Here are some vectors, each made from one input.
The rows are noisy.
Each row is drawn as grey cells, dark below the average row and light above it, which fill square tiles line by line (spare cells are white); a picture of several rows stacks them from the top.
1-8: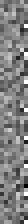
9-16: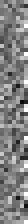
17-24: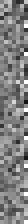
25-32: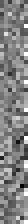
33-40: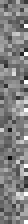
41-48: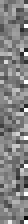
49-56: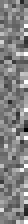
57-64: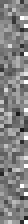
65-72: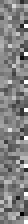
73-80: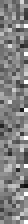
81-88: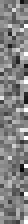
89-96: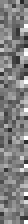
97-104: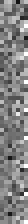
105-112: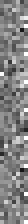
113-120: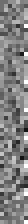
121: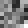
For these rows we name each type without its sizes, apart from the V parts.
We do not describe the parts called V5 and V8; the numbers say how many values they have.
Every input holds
a point on a line, together with either a true/false value and a value of V5, or a value of V8.
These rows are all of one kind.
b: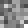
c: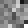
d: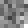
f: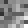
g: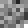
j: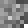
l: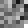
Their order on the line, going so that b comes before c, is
d, f, b, c, j, g, l.
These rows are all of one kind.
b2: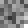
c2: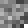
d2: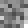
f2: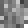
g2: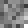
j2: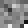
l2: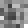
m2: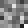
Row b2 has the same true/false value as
j2 and m2.
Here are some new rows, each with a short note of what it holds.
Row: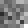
a point on a line and a value of V8
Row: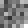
a point on a line and a value of V8
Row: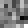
a point on a line and a value of V8
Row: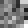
a point on a line and a value of V8
